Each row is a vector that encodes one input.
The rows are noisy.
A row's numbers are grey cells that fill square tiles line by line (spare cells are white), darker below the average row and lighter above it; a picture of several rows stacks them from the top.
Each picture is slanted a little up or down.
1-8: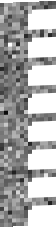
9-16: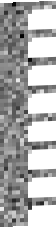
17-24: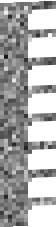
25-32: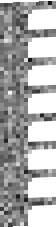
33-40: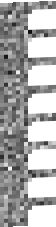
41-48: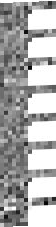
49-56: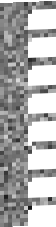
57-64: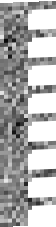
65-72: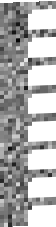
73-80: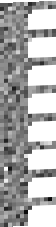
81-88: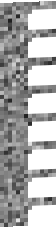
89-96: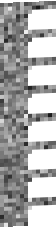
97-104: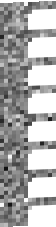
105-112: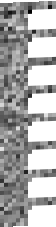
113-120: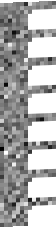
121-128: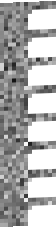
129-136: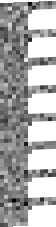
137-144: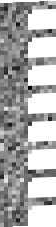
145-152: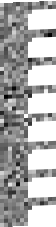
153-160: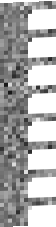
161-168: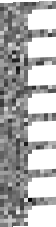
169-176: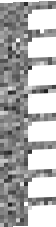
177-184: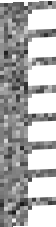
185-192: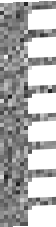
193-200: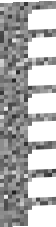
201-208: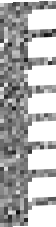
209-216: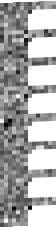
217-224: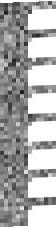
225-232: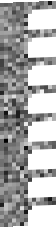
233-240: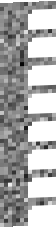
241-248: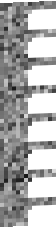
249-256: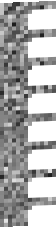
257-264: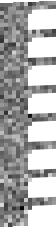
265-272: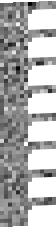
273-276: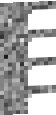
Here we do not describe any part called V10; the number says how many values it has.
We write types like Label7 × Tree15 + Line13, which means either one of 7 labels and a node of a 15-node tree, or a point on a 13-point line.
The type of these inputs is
List3(Line7) × V10.
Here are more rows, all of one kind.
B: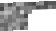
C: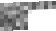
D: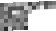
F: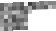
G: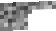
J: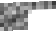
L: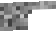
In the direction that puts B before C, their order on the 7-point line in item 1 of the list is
L, G, F, D, B, J, C.
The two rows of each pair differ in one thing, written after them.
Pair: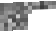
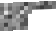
the value of V10
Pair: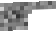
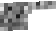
the value of V10
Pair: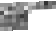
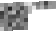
the place on the 7-point line in item 1 of the list
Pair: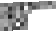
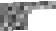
the place on the 7-point line in item 1 of the list
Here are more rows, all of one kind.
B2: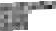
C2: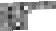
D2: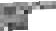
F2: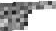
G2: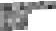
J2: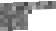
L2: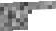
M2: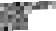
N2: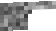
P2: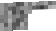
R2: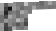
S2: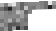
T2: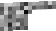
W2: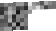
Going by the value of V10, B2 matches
G2, R2 and S2.
